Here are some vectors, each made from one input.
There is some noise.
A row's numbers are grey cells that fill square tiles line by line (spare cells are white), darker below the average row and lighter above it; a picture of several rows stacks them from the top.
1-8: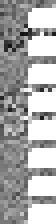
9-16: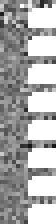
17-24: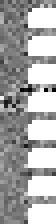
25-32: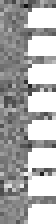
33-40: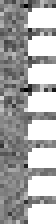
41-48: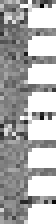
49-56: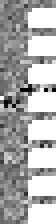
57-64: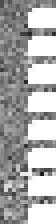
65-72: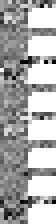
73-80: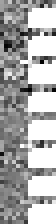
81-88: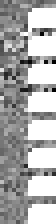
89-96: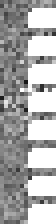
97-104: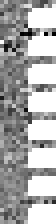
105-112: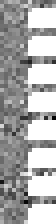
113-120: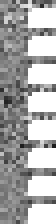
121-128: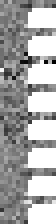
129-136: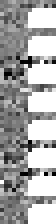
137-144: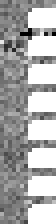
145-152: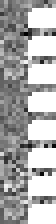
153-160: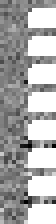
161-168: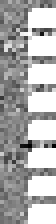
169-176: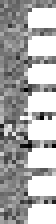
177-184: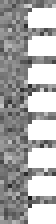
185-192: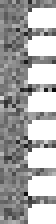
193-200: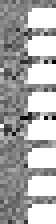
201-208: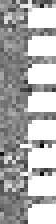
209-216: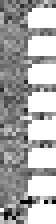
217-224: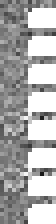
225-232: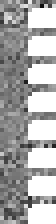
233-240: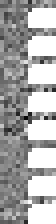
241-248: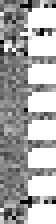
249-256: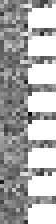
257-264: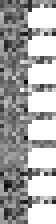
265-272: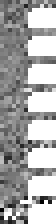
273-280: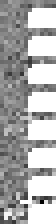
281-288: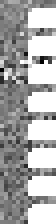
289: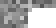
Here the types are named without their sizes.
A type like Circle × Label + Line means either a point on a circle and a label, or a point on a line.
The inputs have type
Circle + Label × Label.
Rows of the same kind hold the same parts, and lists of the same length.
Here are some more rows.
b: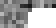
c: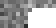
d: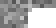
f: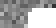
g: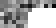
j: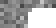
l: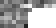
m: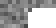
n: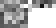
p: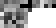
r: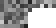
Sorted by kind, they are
b, d, f, g, j, n, p
c, l, m, r

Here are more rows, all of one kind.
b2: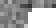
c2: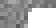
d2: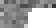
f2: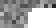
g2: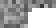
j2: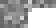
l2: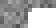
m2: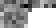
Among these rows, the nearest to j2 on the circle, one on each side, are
c2 and f2.
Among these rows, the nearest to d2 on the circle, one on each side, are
f2 and m2.
